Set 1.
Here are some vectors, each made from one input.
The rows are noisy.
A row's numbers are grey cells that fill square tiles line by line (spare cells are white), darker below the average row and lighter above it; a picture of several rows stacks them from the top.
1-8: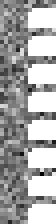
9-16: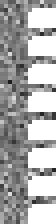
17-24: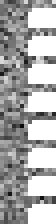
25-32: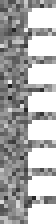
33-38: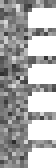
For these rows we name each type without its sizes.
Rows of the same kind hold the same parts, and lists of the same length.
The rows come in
2 kinds.
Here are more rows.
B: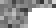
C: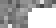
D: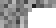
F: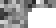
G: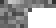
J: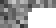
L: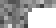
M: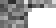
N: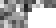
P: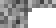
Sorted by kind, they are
B, C, D, L, M, P
F, G, J, N

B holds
three true/false values.
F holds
a point on a line.
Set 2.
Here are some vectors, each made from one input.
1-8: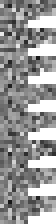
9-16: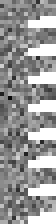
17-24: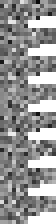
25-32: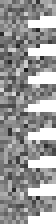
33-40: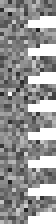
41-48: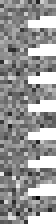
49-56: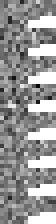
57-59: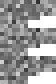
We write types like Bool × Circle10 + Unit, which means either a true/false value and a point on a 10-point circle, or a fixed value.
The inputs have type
Line7 × (Tree7 + Unit).
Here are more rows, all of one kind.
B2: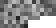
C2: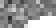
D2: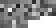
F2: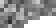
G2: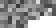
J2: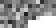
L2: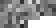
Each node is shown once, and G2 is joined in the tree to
D2 and J2.
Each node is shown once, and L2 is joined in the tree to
B2 and J2.
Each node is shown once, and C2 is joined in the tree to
F2 and J2.
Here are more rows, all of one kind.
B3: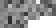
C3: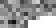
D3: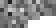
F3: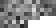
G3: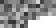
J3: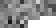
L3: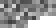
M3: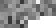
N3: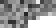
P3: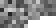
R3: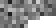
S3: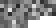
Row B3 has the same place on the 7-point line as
J3 and M3.
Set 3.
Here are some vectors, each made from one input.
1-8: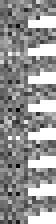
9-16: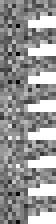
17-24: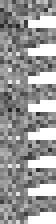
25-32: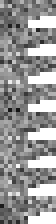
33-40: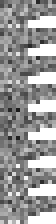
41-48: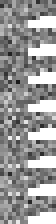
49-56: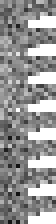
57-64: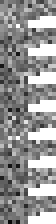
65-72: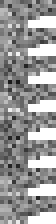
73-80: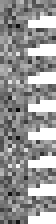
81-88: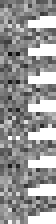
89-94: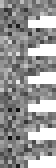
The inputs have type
Bool × (Tree10 + Unit).
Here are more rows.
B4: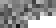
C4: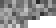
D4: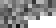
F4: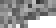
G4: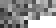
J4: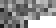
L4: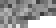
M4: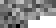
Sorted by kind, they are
B4, C4, D4, F4, L4, M4
G4, J4

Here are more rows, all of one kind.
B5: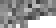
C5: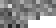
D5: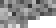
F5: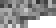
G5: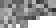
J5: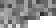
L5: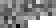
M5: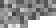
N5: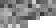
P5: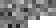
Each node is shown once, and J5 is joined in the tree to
F5 and P5.
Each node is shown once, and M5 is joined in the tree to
L5.
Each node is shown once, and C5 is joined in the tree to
B5 and G5.
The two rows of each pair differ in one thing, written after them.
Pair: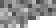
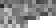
the node of the tree
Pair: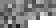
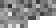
the true/false value
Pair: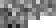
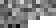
the node of the tree
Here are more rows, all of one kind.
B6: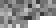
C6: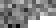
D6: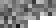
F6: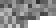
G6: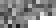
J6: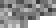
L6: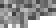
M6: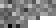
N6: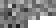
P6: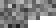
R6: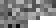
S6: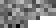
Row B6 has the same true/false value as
F6, J6 and L6.
